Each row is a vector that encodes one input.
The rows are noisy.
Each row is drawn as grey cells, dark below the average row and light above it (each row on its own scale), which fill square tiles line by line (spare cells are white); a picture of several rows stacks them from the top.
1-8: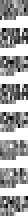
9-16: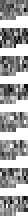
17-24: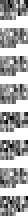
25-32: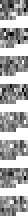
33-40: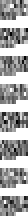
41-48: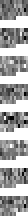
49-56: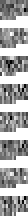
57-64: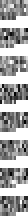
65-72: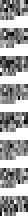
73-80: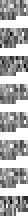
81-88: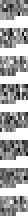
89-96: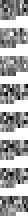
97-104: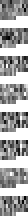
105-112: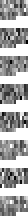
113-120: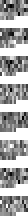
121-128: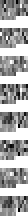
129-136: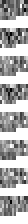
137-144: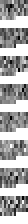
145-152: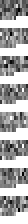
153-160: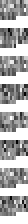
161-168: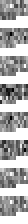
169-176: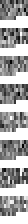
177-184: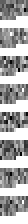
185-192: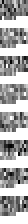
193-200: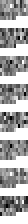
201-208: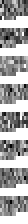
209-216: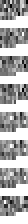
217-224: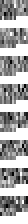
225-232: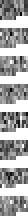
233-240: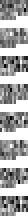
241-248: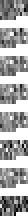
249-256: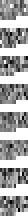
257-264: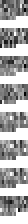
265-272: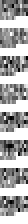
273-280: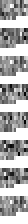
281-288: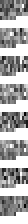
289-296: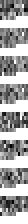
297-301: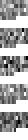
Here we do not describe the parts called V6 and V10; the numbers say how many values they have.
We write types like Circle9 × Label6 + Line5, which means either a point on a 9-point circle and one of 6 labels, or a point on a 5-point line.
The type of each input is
(Bool × Bool × Bool + Unit) × V10 + Line8 × V6.
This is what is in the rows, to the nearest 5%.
About 30% of them hold a point on an 8-point line and a value of V6. The rest hold a value of V10, together with either a fixed value, or three true/false values.
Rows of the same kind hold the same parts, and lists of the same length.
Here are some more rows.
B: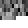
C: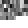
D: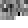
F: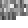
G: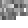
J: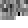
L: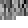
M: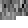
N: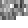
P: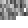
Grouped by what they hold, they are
B, L, M
C, D, J
F, G, N, P

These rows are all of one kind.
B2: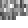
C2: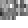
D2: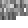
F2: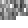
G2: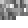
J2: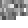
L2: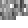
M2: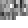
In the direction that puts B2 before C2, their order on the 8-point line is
G2, F2, D2, J2, L2, M2, B2, C2.
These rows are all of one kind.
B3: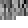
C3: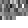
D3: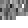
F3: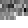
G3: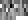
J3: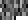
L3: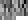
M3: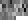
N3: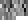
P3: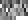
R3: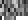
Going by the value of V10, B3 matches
L3, M3, N3 and R3.
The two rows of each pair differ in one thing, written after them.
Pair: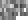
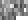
the value of V6
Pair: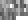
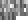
the value of V6
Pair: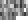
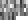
the value of V6
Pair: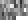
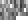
the value of V6
